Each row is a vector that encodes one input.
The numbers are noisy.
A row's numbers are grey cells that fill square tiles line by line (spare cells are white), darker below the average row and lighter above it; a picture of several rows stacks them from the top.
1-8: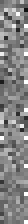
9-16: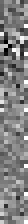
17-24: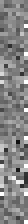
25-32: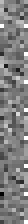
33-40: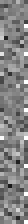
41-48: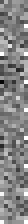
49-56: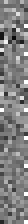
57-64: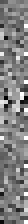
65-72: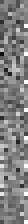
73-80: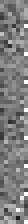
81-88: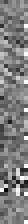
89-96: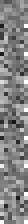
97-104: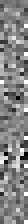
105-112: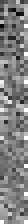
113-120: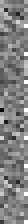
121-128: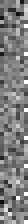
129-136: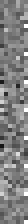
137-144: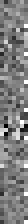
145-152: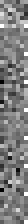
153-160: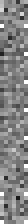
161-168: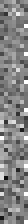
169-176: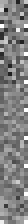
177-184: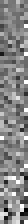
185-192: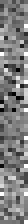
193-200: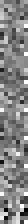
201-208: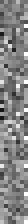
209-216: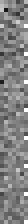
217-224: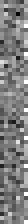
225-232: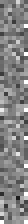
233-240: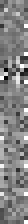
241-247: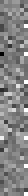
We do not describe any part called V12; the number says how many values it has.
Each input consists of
a list of up to two items, each a true/false value and a value of V12.
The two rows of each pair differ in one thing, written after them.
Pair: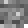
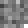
the true/false value in item 2 of the list
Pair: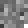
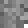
the true/false value in item 1 of the list
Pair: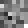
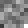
the value of V12 in item 1 of the list
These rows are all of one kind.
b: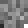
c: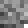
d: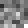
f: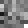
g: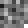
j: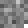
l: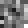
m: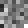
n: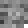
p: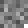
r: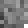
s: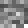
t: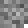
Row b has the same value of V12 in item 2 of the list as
p, r and s.
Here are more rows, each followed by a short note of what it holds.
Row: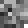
a list of two items
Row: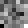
a list of two items
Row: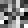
the empty list
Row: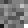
a list of two items
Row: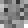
a list of one item
